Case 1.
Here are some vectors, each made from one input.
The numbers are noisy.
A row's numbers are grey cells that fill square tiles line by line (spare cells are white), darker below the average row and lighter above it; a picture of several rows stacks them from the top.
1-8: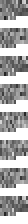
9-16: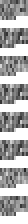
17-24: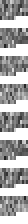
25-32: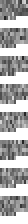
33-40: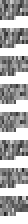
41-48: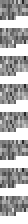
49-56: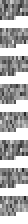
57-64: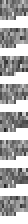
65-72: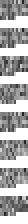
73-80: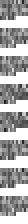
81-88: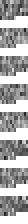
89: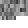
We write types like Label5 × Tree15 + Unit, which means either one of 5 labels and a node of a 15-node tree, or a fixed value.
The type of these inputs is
Circle6.
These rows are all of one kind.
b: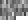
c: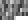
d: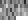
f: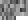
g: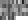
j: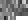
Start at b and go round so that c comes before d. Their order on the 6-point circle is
b, j, c, g, d, f.
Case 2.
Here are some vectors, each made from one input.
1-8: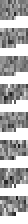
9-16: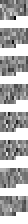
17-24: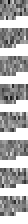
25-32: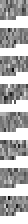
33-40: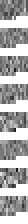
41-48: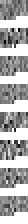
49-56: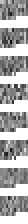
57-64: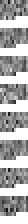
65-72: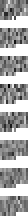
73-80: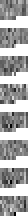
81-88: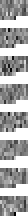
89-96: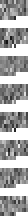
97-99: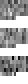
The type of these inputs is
Tree13.
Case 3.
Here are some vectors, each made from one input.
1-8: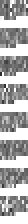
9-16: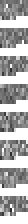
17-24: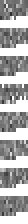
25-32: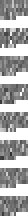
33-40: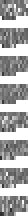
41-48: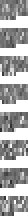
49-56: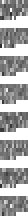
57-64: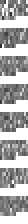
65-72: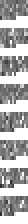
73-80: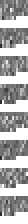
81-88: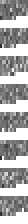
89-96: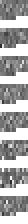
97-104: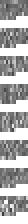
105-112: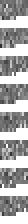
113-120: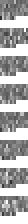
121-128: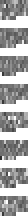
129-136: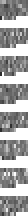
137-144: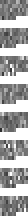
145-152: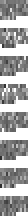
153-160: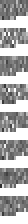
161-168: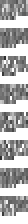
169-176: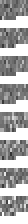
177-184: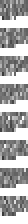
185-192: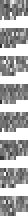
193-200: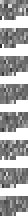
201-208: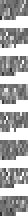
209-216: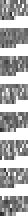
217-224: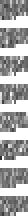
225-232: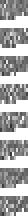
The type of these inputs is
Bool × Bool × Bool × Bool.
